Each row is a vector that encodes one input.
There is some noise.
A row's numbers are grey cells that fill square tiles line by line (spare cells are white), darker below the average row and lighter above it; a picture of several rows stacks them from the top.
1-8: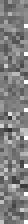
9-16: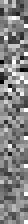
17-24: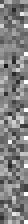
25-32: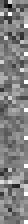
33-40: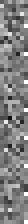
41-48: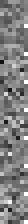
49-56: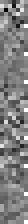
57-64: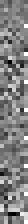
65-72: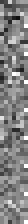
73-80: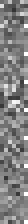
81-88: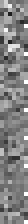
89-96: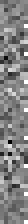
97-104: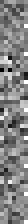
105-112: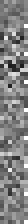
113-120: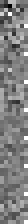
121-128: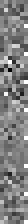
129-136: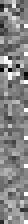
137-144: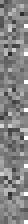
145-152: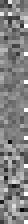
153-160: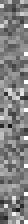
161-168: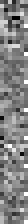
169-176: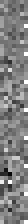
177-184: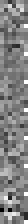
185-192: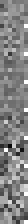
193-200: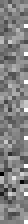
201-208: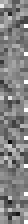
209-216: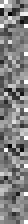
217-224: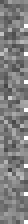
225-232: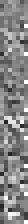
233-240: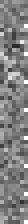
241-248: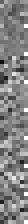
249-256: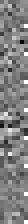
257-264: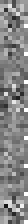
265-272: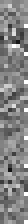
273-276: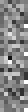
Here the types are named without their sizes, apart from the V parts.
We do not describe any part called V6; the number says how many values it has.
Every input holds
either a label and a true/false value, or a value of V6.
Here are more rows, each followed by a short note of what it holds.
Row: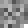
a value of V6
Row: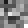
a label and a true/false value
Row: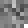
a label and a true/false value
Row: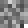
a value of V6
